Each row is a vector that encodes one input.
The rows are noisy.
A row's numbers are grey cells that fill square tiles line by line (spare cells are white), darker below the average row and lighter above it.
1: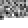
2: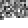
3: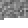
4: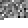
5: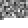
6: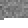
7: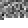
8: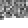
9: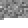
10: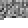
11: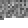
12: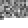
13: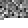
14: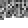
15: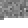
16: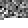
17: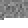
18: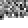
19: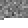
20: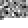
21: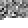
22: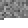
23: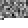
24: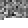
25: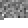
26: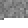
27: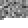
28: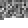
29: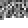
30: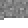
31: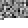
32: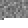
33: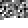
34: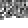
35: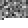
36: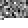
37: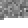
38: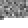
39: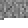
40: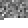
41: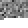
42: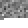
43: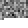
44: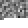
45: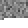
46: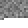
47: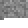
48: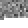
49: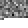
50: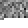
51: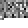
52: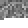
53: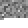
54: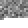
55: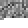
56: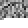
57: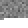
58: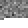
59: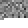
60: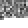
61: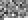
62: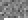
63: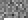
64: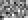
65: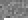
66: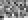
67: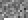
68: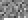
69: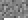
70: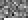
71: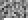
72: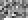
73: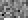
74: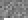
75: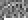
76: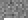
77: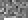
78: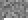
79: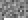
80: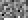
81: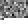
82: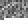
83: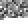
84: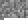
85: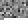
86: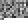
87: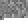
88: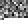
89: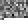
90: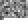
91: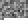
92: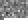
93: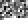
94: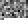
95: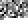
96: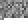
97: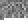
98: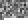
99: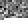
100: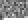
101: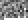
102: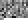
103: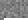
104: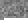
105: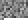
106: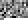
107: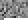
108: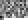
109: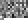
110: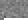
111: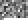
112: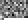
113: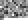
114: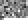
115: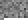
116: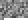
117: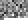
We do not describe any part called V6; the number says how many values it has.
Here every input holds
a point on an 8-point line, together with either a fixed value, or a node of a 7-node tree and a value of V6.
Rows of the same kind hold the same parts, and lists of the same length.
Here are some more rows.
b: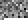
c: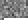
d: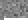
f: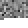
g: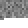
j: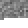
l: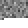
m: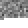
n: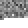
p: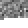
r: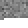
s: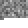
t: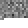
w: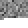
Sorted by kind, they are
b, c, f, g, l, n, r, s, w
d, j, m, p, t

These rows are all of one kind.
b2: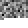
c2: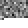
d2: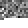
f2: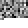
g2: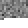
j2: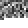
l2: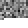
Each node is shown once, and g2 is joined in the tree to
c2.
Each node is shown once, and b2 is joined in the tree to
l2.
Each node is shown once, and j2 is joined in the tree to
d2.
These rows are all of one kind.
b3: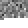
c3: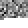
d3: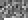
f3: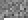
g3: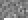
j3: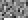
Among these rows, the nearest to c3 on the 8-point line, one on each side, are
b3 and j3.
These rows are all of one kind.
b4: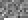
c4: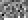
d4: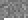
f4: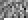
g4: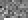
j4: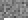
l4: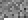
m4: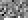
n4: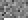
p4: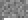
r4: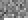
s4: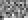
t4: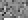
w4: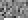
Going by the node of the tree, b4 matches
d4, l4, m4 and s4.
